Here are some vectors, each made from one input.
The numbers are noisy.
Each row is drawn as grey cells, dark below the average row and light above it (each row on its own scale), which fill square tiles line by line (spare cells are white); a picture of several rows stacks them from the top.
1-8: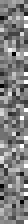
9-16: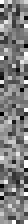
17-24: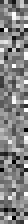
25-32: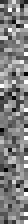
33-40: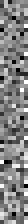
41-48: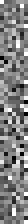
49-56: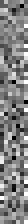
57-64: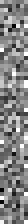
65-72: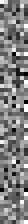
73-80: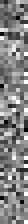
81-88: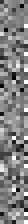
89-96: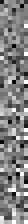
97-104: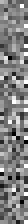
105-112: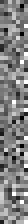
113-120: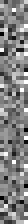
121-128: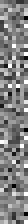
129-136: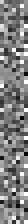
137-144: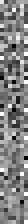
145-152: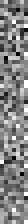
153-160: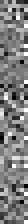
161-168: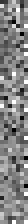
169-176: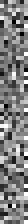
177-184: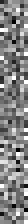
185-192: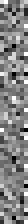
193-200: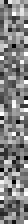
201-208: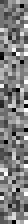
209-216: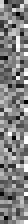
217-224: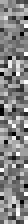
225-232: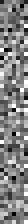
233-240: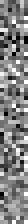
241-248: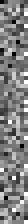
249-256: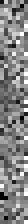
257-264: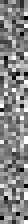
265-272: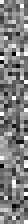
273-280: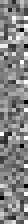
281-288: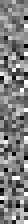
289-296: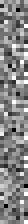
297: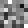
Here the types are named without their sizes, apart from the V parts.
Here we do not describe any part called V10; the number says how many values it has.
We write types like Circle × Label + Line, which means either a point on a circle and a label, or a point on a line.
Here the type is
(Circle + V10) × Line.
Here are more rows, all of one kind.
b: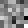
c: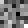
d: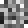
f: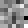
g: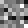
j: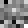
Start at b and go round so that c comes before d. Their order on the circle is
b, c, f, j, d, g.
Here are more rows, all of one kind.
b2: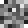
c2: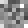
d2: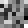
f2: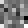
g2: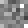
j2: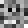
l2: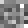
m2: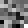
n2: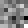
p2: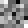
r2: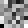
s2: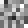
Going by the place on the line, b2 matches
l2 and s2.
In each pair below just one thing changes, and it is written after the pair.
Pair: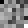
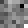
the value of V10
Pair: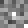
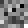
the value of V10
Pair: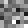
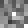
the value of V10
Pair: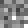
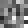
the place on the line
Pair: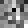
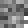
the value of V10
